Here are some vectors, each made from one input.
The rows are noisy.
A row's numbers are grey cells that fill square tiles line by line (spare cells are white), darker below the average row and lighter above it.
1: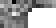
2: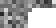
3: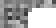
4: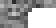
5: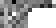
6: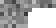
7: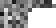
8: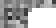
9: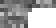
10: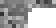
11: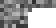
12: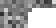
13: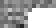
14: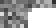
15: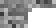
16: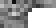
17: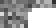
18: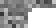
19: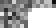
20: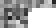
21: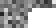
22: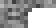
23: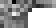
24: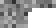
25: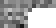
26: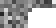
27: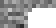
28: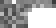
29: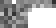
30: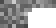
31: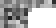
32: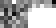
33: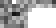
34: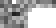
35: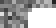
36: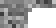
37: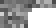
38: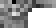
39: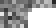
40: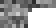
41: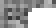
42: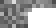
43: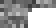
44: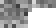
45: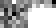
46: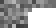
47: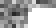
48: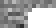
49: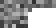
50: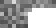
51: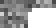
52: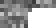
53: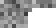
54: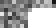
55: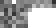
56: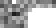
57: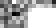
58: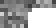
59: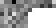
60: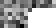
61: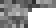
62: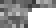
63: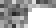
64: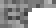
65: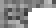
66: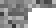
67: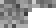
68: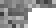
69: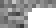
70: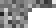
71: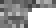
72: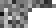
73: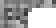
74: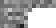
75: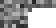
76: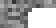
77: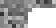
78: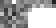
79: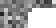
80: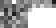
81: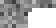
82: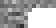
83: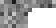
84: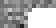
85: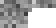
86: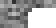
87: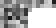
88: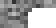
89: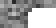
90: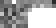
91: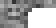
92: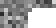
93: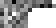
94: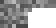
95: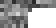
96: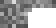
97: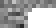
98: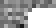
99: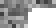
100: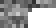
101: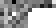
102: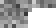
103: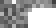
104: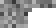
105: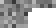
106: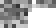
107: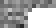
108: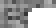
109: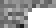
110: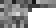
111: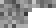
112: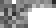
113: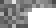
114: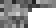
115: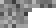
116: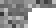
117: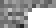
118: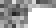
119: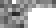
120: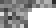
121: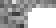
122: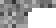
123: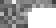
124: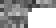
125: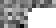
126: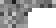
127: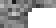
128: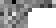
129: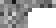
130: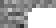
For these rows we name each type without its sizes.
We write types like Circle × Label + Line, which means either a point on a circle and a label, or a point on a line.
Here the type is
Circle.
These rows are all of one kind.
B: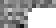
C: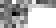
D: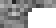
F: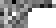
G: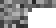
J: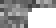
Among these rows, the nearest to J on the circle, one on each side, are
D and G.
